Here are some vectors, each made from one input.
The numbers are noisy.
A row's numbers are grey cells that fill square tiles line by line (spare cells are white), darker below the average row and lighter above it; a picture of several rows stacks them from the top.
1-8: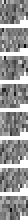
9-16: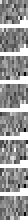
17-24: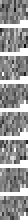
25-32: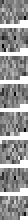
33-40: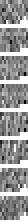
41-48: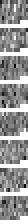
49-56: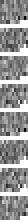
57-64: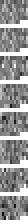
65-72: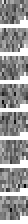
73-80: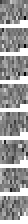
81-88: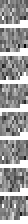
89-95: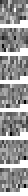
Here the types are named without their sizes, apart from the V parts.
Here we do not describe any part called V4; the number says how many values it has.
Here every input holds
a node of a tree, together with either a node of a tree, or a value of V4.
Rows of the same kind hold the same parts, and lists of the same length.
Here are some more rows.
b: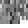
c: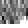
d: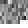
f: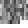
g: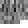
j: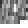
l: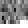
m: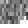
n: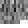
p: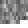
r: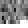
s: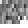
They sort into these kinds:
b, c, f, g, l, m, n, r, s
d, j, p

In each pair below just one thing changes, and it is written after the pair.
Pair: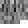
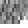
the value of V4
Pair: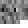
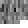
the node of the tree
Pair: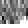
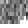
the node of the tree
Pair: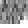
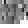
the value of V4
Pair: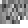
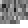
the value of V4
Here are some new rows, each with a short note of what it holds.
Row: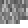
a node of each of two trees
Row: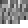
a node of each of two trees
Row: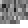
a node of a tree and a value of V4
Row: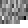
a node of each of two trees
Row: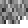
a node of a tree and a value of V4
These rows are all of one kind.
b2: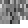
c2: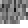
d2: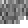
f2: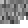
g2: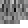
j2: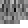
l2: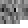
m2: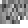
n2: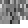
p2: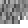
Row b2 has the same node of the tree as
g2, j2, n2 and p2.
